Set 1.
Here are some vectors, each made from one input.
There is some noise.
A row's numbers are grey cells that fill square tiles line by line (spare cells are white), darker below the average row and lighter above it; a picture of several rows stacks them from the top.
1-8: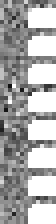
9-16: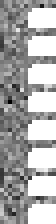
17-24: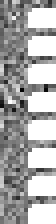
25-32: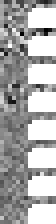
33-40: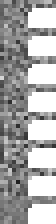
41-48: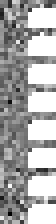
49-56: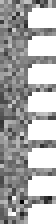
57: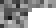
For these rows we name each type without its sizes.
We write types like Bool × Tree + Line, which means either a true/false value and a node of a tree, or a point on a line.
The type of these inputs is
Line × Line + Tree.
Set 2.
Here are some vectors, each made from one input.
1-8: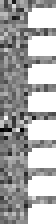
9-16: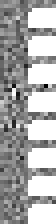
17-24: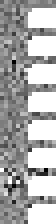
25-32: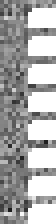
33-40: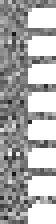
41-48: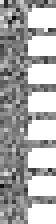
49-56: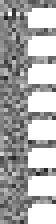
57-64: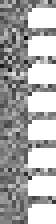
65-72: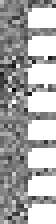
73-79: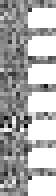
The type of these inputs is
Line3 × Line5 + Line10.
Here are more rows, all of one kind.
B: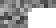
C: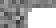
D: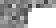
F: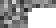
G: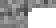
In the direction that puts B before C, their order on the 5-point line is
B, G, F, D, C.
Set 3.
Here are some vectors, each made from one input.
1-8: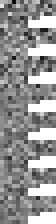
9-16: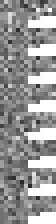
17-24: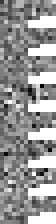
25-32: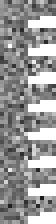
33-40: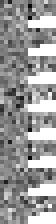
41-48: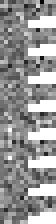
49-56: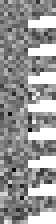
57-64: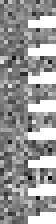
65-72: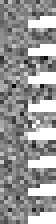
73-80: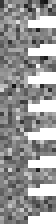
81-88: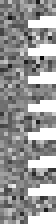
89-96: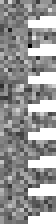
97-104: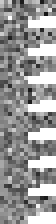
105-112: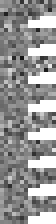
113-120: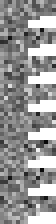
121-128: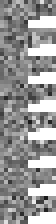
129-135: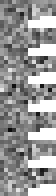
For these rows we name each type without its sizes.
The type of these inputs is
Bool × Bool × Bool + Circle + Unit.
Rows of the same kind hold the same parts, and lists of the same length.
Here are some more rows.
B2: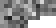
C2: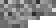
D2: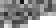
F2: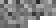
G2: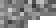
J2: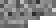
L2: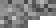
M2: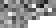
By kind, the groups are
B2, C2, F2, G2, J2, L2
D2
M2

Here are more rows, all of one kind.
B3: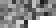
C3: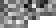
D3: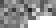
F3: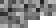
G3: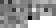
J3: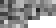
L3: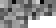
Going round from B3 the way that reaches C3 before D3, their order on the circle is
B3, C3, D3, G3, J3, F3, L3.
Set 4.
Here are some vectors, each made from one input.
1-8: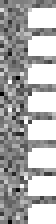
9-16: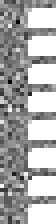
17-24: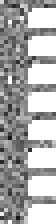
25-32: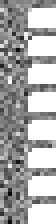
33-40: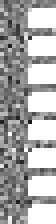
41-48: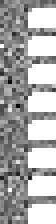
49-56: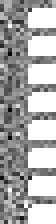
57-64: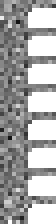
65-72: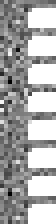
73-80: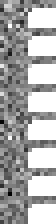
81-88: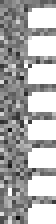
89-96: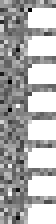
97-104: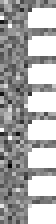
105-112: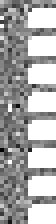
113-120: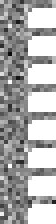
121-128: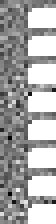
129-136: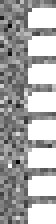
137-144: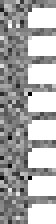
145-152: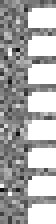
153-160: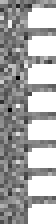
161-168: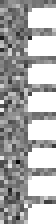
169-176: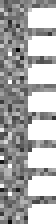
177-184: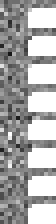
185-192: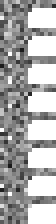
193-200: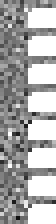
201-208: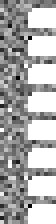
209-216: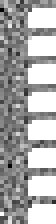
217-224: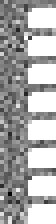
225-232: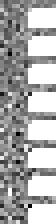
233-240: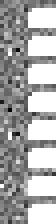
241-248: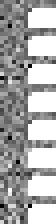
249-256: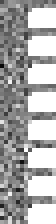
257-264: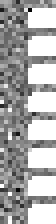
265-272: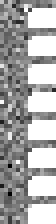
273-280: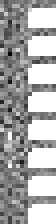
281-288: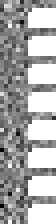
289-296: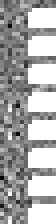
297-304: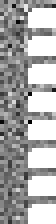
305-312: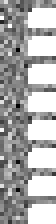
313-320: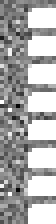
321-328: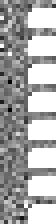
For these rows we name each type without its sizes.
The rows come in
2 kinds.
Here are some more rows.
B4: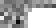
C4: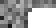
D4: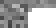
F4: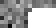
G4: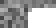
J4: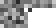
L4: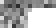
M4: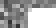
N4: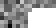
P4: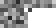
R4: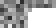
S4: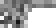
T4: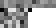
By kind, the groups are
B4, J4, L4, P4, R4, S4, T4
C4, D4, F4, G4, M4, N4

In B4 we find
a point on a circle and four true/false values.
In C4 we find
four true/false values.
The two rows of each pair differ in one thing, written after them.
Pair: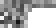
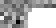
the place on the circle
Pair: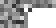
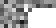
the place on the circle
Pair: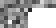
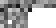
one of the four true/false values
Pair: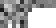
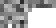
one of the four true/false values
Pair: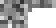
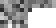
one of the four true/false values
